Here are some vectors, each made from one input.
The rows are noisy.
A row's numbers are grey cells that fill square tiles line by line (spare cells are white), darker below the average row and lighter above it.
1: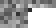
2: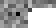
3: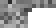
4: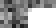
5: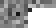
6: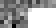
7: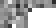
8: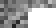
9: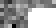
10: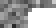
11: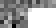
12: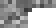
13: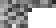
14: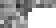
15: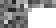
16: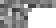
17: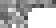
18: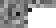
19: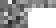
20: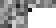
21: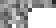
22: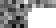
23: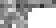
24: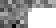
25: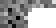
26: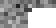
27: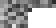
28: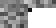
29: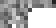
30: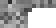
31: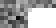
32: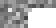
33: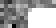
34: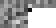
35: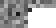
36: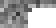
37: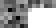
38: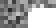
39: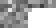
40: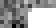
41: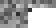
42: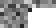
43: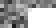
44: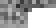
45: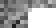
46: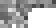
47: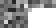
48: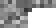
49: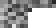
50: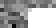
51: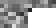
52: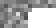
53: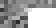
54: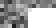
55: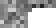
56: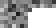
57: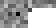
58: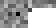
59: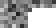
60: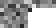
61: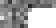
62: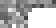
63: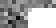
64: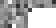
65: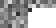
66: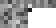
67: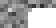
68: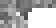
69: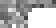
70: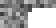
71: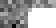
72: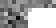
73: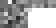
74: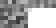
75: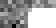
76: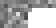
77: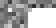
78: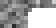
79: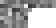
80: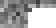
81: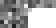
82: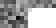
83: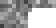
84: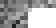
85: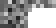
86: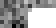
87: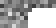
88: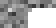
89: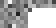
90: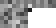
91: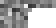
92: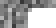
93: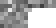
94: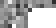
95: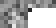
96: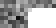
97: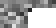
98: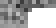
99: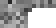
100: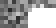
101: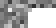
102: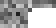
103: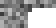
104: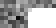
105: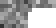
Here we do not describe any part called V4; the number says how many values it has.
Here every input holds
a point on a 6-point line, together with either three true/false values, or a value of V4.
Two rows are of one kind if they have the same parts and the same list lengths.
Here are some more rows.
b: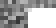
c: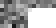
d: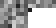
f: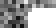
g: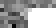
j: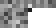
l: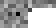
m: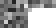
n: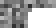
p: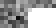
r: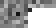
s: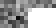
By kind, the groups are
b, c, d, g, j, l, p, r, s
f, m, n

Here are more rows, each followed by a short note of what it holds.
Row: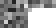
a point on a 6-point line and a value of V4
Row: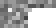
a point on a 6-point line and three true/false values
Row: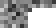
a point on a 6-point line and a value of V4
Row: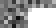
a point on a 6-point line and a value of V4
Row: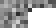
a point on a 6-point line and three true/false values
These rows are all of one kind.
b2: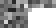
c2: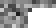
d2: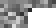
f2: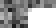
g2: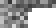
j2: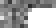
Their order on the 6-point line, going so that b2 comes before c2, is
b2, f2, j2, g2, d2, c2.
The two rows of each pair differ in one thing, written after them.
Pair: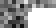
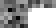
the value of V4
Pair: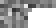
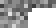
the place on the 6-point line
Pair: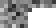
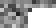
the value of V4
